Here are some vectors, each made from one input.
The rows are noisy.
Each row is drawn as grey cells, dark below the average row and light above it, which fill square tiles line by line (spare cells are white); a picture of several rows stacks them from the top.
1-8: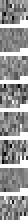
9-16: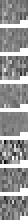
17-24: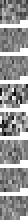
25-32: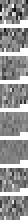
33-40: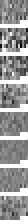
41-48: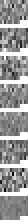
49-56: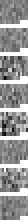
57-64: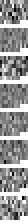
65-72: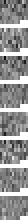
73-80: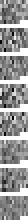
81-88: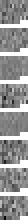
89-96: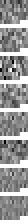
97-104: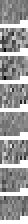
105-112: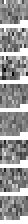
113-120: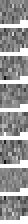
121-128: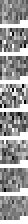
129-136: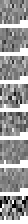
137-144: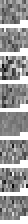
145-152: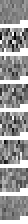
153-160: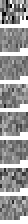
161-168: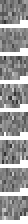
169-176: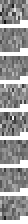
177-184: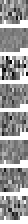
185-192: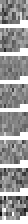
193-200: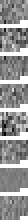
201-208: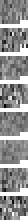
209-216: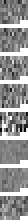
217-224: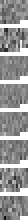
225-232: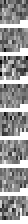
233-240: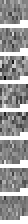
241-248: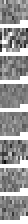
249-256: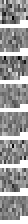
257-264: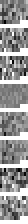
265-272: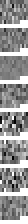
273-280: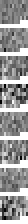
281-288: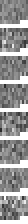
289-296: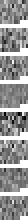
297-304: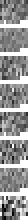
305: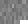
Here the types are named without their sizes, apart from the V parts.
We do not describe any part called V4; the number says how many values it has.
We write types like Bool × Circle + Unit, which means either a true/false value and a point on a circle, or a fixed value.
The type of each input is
List(Bool × (Line + V4)).
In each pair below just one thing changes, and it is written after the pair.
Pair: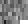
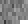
the true/false value in item 2 of the list
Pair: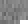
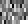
the value of V4 in item 2 of the list
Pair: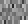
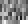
the true/false value in item 2 of the list
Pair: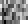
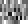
the true/false value in item 1 of the list
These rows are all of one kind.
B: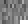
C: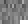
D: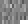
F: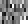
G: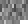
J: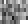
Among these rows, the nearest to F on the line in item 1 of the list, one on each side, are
B and G.
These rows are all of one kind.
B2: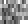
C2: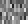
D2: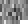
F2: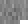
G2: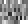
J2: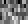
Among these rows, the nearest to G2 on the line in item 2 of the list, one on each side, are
B2 and C2.
